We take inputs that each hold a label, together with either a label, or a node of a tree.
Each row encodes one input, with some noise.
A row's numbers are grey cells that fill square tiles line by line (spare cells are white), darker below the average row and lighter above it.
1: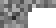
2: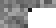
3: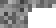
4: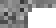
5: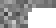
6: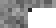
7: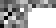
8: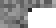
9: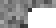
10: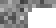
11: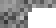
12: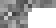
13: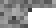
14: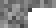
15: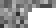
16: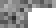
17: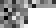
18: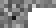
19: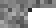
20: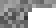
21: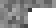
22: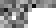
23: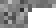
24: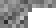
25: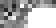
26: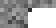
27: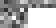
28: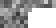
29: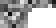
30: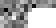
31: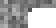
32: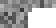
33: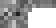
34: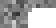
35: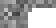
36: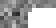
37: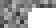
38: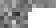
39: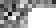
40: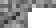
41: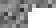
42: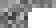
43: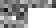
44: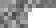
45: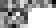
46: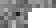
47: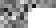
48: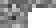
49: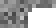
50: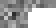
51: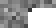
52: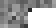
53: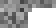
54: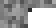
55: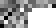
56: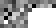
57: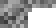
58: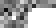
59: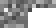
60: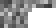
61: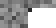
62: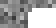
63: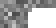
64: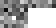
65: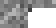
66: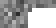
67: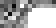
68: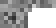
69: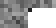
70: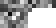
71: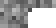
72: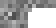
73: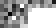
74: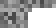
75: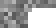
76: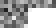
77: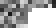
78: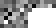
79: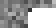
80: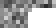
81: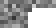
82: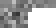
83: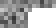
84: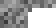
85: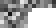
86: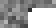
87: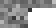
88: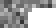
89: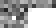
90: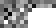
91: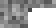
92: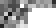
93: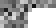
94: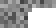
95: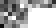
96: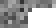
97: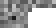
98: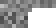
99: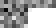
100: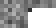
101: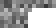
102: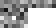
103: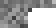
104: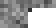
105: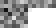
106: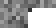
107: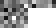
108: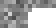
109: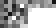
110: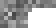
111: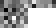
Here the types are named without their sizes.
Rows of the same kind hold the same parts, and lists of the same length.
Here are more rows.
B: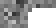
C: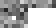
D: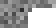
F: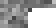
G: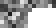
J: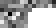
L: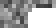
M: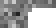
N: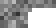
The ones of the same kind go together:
B, D, F, L, M, N
C, G, J

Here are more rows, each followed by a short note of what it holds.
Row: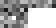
two labels
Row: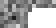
a label and a node of a tree
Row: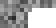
a label and a node of a tree
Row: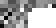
two labels
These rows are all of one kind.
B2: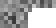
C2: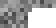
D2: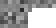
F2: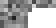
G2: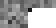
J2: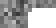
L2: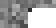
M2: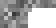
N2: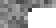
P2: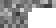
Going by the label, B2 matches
C2 and D2.
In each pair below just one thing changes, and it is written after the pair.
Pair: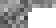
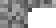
the label
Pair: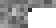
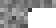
the node of the tree
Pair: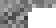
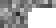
the label
